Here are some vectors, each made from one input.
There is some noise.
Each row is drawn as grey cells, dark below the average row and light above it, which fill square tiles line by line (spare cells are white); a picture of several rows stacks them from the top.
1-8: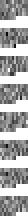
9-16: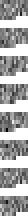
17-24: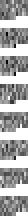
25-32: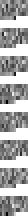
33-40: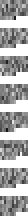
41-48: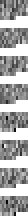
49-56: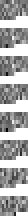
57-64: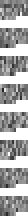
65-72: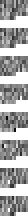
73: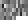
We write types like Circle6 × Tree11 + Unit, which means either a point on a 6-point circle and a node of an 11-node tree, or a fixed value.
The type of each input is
Line7 + Line8.
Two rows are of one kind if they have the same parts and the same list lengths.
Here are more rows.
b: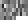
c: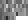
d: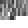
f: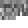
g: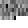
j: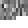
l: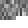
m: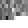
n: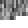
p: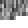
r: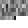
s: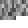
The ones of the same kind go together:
b, c, j, l, m
d, f, g, n, p, r, s

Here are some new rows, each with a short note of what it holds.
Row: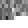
a point on a 7-point line
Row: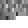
a point on a 7-point line
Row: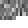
a point on a 7-point line
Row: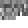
a point on an 8-point line
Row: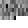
a point on an 8-point line
